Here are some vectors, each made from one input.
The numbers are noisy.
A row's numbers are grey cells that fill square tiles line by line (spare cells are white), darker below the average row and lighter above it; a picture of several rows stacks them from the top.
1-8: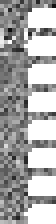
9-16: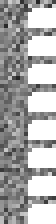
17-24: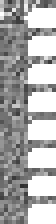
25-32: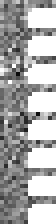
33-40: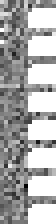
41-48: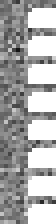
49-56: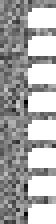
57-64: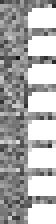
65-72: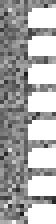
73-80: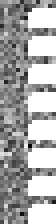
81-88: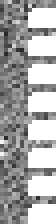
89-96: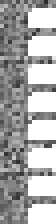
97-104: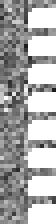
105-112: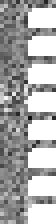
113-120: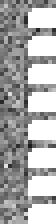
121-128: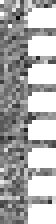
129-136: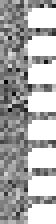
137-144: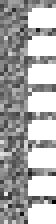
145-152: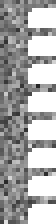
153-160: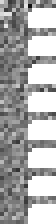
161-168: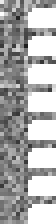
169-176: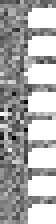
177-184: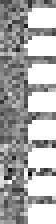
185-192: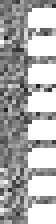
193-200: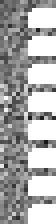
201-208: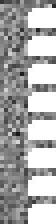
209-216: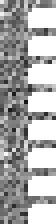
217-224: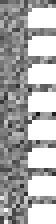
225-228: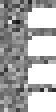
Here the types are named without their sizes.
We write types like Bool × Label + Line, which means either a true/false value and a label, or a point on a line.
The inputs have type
Line.
